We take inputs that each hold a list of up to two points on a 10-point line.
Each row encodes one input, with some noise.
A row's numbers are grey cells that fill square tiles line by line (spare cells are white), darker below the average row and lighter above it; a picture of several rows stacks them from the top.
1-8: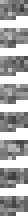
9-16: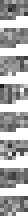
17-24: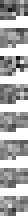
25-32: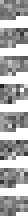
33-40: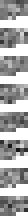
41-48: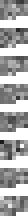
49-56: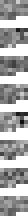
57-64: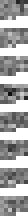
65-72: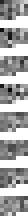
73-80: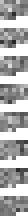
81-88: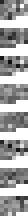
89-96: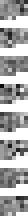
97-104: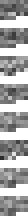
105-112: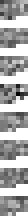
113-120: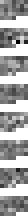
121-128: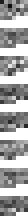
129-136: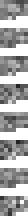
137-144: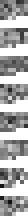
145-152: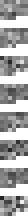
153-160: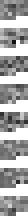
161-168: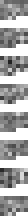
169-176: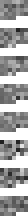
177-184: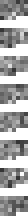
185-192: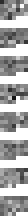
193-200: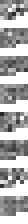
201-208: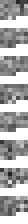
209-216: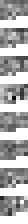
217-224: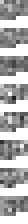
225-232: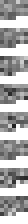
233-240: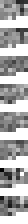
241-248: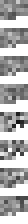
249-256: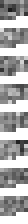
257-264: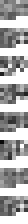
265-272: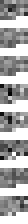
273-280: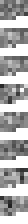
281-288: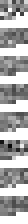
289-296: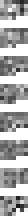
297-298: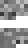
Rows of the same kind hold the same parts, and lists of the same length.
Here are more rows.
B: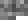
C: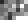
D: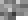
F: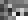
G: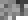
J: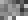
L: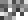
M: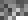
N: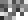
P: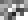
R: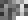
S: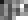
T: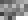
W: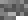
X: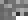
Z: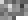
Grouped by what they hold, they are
B, G, J, M, W
C, D, F, P, R, S, T, X, Z
L, N

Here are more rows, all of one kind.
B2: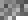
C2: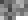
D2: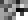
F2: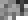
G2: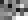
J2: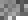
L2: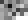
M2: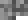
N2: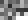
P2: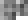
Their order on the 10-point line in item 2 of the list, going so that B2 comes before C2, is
M2, D2, N2, G2, F2, J2, L2, B2, P2, C2.
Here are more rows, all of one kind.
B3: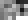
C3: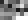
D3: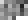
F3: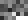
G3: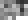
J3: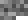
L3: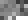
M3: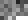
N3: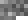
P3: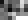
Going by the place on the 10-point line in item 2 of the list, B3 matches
L3 and N3.
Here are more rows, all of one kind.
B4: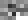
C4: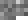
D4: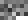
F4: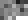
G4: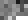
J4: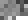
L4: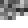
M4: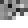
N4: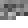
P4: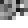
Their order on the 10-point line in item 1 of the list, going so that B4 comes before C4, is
P4, M4, L4, B4, C4, N4, D4, J4, G4, F4.
